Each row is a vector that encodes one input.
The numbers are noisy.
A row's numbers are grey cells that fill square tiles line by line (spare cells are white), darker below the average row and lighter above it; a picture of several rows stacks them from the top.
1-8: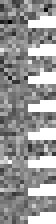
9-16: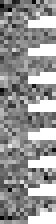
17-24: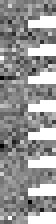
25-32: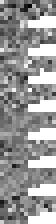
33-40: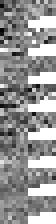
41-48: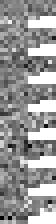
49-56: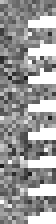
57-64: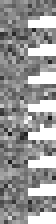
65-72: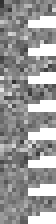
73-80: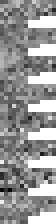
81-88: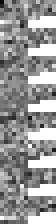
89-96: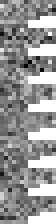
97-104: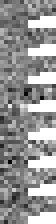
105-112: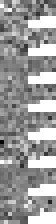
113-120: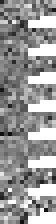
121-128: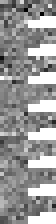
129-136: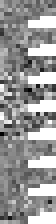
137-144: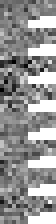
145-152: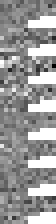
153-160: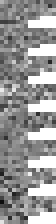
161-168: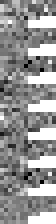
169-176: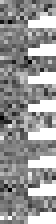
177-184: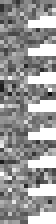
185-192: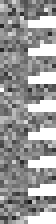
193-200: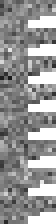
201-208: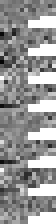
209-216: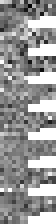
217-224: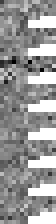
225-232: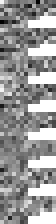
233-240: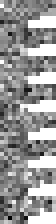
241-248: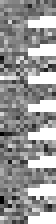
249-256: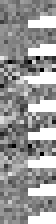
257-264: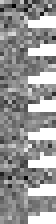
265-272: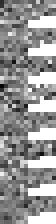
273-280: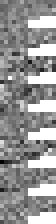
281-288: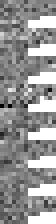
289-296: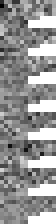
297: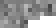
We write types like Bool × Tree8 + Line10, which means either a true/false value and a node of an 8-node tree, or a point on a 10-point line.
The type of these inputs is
(Bool × Bool × Bool + Line6 × Tree13) × Label7.
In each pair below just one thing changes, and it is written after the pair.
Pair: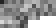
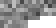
the label
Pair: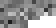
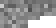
the place on the 6-point line
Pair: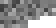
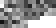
the label
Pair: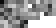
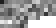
the node of the tree
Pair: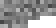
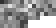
the label
